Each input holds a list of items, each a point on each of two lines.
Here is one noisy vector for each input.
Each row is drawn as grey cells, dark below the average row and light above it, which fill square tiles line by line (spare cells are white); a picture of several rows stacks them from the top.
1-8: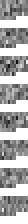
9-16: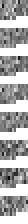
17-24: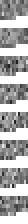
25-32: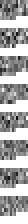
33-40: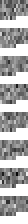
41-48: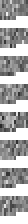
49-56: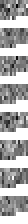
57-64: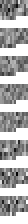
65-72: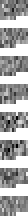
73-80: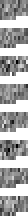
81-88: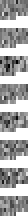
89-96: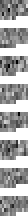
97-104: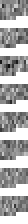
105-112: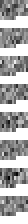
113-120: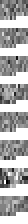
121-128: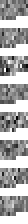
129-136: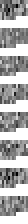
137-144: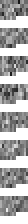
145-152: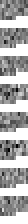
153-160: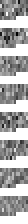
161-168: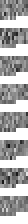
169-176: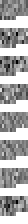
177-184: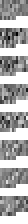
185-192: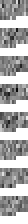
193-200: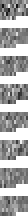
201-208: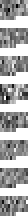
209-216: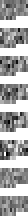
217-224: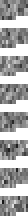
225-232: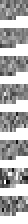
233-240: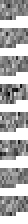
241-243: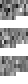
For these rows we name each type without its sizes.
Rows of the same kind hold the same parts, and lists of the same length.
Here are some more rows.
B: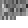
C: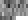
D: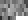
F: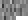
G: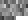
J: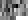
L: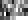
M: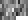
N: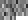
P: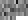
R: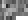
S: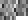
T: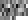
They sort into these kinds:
B, C, D, F, G, M, N, P, R, S
J, T
L

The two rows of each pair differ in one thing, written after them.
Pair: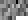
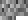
the place on one of the two lines in item 2 of the list
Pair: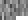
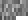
the place on one of the two lines in item 2 of the list
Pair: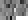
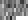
the place on one of the two lines in item 2 of the list
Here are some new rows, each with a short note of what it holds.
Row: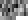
a list of one item
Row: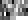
the empty list
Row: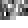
the empty list
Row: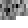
a list of one item
